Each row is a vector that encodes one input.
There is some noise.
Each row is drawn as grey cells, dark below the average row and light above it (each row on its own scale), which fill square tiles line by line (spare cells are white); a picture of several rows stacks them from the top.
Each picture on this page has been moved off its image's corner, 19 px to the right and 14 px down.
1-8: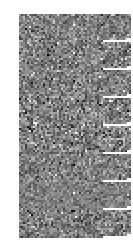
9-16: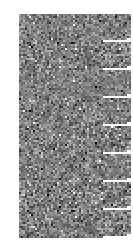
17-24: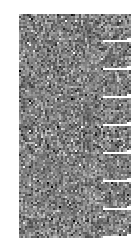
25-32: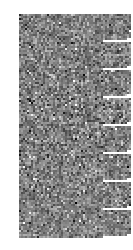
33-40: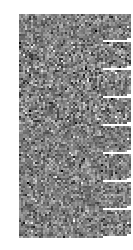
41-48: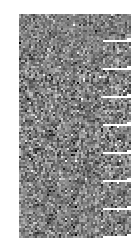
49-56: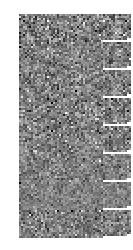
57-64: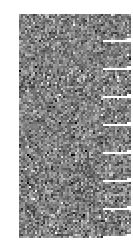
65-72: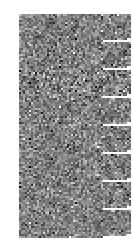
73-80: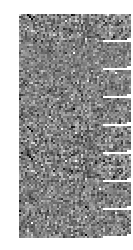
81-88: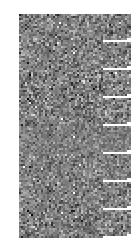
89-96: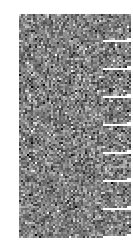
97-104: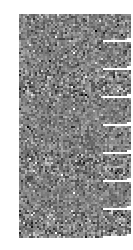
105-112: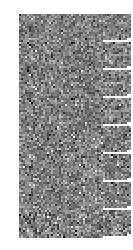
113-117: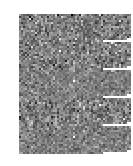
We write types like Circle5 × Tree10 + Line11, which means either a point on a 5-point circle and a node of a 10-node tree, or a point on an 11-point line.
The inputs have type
(Bool × Bool × Bool + Unit) × Line8 + Line6.
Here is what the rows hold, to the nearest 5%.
About 25% of them hold a point on a 6-point line. The rest hold a point on an 8-point line, together with either a fixed value, or three true/false values.
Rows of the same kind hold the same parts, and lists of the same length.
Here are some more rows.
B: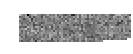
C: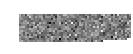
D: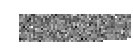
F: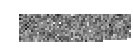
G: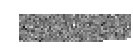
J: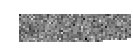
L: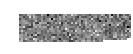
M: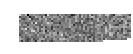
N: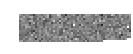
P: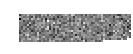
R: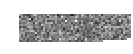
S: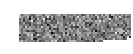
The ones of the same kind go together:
B, M, R
C, L
D, F, G, J, N, P, S

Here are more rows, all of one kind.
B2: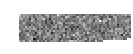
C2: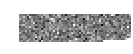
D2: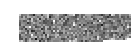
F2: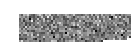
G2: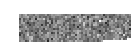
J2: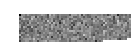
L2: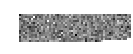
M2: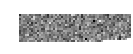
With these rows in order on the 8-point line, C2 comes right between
D2 and F2.
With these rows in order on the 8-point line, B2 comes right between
F2 and G2.
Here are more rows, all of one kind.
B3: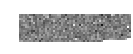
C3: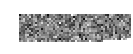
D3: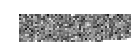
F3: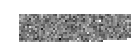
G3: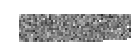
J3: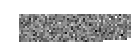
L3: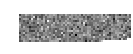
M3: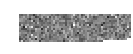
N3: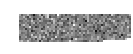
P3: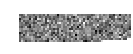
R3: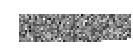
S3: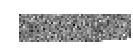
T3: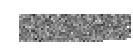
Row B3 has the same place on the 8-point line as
G3 and M3.
